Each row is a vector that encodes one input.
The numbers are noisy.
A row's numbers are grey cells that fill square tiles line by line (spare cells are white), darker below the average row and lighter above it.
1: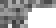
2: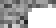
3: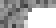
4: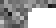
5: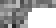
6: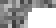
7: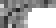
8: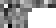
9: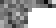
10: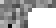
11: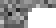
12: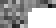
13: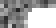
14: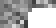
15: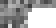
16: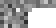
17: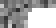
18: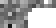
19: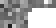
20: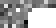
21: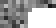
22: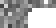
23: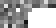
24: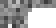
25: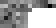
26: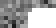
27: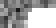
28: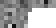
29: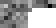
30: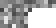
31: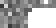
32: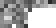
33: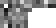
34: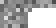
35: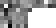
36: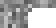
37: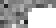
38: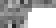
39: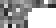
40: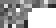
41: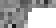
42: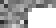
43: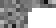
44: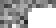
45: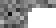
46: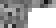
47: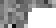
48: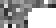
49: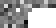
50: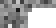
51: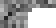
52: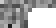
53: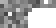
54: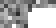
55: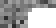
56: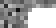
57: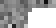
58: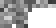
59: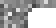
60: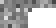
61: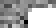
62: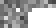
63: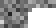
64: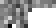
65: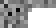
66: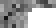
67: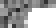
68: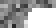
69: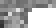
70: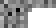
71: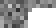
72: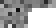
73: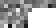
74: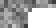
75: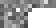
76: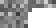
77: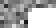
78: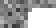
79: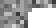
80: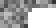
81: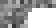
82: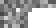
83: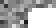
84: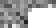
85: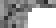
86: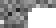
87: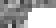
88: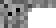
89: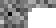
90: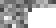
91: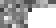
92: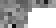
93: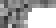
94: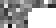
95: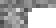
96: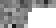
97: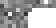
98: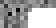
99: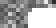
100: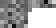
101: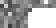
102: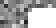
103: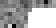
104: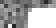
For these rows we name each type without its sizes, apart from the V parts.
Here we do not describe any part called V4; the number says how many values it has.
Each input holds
a point on a line, together with either a node of a tree, or a value of V4.
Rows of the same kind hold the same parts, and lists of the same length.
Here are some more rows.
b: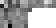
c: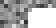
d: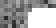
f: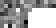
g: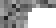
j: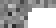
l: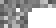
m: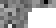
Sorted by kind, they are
b, c, f, l
d, g, j, m

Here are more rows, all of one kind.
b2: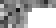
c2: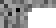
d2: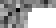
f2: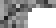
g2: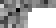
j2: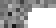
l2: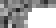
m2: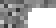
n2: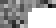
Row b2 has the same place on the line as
c2, d2 and g2.
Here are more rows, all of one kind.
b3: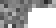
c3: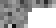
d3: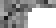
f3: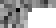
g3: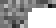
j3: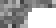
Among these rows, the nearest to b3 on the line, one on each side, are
c3 and f3.
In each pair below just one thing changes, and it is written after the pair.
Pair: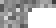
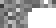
the node of the tree
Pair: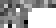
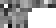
the node of the tree
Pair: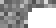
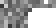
the place on the line
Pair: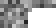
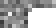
the place on the line
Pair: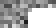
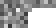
the place on the line
